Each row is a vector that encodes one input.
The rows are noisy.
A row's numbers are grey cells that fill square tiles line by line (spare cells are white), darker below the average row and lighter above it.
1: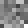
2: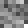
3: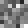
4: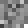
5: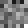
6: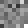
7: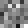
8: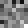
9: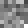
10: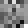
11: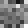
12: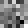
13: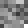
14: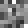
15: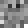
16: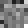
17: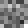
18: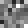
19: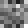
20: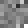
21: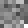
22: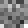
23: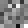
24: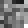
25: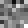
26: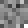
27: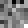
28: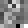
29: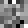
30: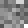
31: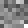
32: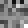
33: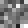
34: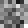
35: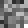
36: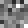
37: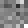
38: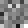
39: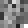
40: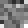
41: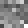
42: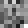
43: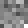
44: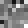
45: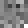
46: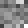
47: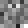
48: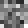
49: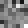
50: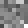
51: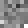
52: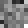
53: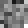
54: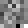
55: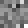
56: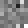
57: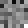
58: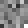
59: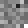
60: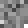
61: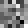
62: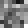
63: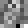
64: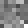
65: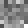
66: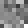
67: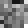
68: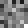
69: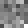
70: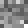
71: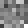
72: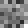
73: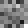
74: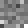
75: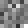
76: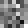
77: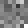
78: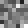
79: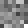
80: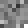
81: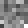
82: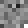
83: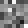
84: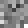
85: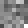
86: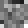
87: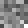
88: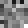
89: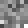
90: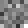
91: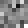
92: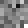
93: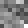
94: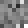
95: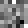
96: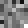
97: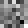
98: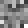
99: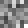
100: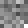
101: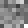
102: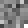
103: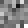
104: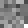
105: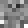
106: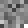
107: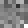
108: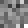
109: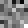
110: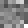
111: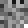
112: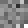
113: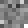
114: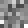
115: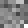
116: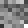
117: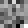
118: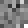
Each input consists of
a point on an 8-point line, together with either a point on a 5-point line, or a point on an 8-point line.
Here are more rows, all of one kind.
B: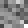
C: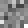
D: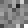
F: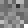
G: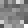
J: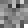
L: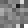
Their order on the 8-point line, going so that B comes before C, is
B, G, F, L, D, J, C.
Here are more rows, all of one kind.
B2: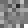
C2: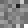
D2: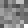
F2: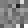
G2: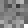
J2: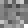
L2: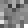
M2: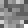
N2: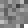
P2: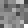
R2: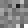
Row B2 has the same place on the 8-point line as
C2, F2, N2 and R2.
